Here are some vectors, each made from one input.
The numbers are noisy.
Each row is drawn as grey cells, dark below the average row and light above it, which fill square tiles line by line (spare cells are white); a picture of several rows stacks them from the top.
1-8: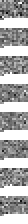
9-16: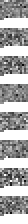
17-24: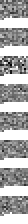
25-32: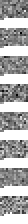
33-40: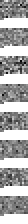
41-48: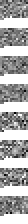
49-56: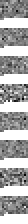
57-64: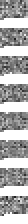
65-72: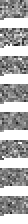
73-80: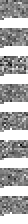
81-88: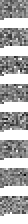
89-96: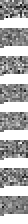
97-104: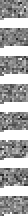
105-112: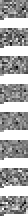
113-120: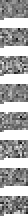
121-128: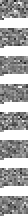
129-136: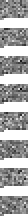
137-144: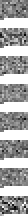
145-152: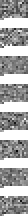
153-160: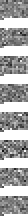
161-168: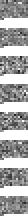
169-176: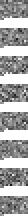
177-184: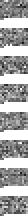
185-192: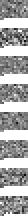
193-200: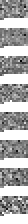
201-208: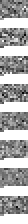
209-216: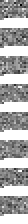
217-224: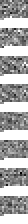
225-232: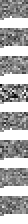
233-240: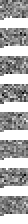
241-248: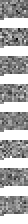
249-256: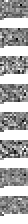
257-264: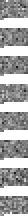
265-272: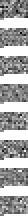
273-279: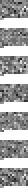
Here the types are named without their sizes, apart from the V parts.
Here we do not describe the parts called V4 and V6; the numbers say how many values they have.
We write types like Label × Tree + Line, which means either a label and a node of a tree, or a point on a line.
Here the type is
(Label × (Tree + Unit) + V6) × Line × V4.
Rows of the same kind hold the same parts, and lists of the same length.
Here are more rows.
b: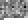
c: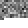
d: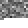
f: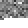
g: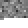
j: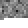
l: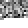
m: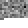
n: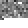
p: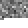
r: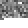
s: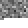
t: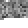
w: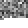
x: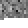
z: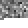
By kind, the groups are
b, f, t
c, g, j, m, n, p, r, s, x, z
d, l, w

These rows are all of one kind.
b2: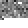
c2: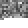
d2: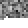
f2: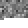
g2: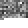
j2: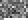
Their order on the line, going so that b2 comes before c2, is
d2, j2, b2, f2, g2, c2.
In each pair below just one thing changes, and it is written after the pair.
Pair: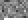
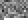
the label
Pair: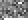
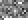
the label
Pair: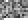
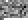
the label
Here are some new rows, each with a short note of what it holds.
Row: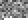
a label, a point on a line and a value of V4
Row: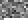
a label, a point on a line, a node of a tree and a value of V4
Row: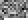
a label, a point on a line and a value of V4
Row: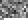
a label, a point on a line and a value of V4
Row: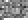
a point on a line, a value of V4 and a value of V6
